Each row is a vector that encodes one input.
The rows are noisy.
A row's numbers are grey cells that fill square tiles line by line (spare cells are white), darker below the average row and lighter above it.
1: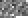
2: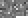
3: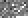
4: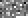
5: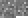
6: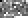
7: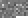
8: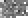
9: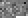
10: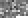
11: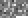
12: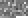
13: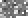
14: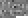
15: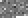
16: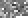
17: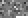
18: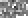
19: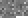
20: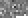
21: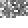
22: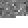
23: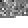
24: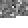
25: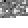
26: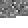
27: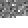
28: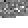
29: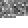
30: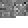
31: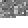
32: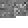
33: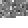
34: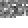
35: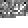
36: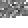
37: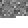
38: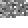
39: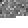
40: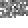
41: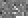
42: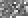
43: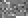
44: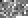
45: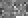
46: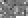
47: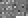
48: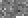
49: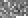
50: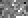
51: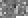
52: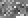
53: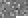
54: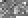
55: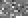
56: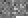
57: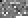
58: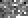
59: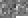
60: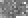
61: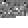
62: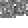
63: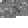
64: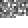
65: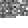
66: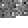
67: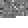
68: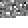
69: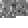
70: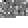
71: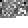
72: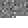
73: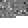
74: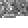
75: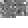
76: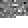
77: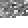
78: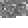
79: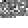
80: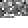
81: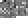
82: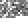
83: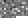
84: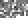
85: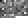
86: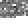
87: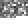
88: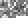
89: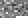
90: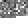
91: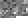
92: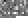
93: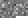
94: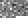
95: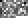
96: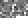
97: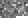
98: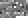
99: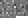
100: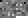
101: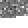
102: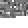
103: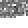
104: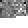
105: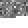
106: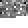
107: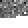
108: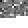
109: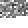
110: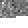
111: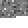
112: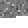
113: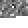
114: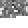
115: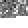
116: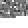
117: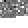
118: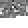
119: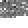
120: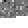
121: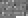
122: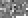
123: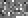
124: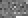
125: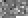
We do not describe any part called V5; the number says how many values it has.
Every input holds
a point on a 4-point line, together with either a point on a 4-point line, or three true/false values and a value of V5.
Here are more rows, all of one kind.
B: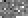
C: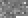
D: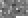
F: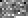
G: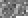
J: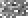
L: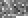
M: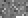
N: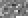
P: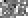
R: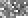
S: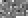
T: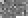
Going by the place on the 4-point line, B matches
C and S.
